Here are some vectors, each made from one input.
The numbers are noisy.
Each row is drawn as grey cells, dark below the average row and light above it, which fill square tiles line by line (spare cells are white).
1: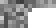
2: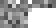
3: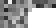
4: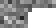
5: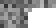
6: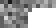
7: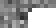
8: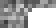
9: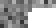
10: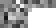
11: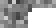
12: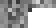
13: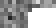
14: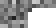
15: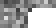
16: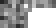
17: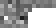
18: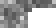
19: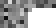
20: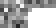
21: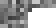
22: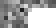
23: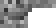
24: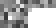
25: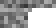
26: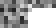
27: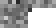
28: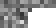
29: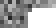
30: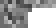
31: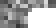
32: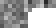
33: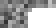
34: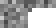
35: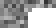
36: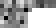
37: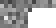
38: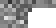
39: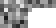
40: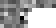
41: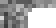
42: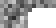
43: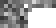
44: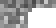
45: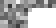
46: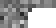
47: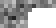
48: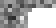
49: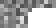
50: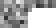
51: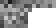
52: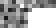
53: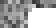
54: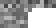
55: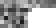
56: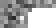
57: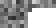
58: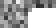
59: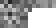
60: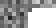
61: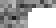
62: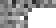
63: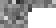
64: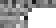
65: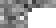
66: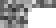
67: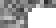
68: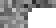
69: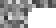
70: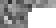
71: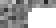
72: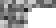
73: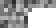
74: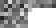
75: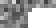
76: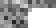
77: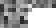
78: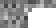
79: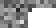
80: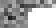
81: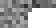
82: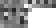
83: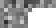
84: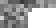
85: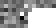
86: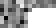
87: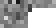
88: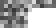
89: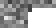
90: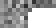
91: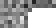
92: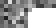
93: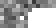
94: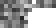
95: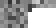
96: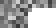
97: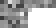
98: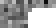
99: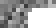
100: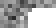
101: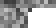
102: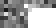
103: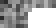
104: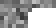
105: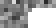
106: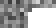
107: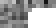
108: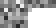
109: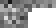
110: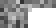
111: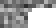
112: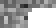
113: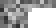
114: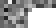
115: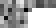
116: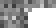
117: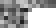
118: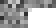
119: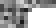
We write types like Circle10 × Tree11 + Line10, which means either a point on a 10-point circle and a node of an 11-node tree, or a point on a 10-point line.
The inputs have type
(Bool × Bool × Bool + Circle6) × Circle6.
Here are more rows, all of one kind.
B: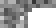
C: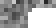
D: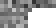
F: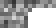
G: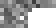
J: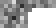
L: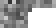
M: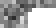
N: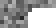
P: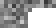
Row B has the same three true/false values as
C, J, L and M.
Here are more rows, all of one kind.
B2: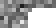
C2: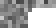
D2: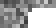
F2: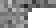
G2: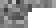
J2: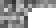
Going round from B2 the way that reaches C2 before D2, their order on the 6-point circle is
B2, F2, J2, C2, G2, D2.
